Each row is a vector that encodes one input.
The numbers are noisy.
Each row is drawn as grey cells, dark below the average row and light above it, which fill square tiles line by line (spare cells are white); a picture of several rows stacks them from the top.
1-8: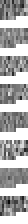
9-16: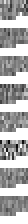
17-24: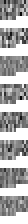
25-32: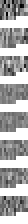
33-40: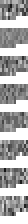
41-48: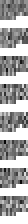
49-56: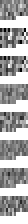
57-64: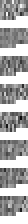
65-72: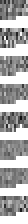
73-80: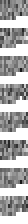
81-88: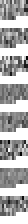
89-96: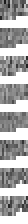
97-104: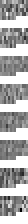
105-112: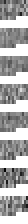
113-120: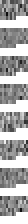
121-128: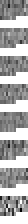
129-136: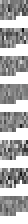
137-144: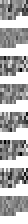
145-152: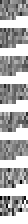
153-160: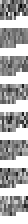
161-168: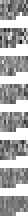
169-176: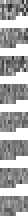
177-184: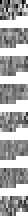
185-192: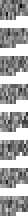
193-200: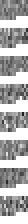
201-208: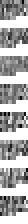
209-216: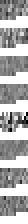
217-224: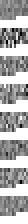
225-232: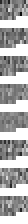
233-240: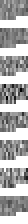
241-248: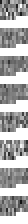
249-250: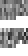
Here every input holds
a list of up to two points on a 5-point circle.
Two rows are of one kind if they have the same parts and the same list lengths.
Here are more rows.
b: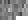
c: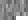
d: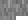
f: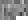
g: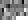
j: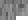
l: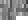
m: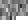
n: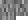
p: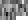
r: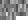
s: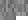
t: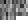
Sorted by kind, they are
b, c, j, l, p, s
d, f, n, r, t
g, m

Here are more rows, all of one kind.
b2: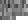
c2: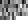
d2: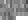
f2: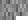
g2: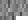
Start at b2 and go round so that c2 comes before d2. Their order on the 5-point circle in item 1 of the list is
b2, c2, d2, f2, g2.
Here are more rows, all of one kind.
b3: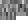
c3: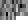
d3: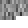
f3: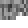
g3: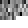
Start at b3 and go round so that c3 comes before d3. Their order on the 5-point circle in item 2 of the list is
b3, c3, f3, g3, d3.
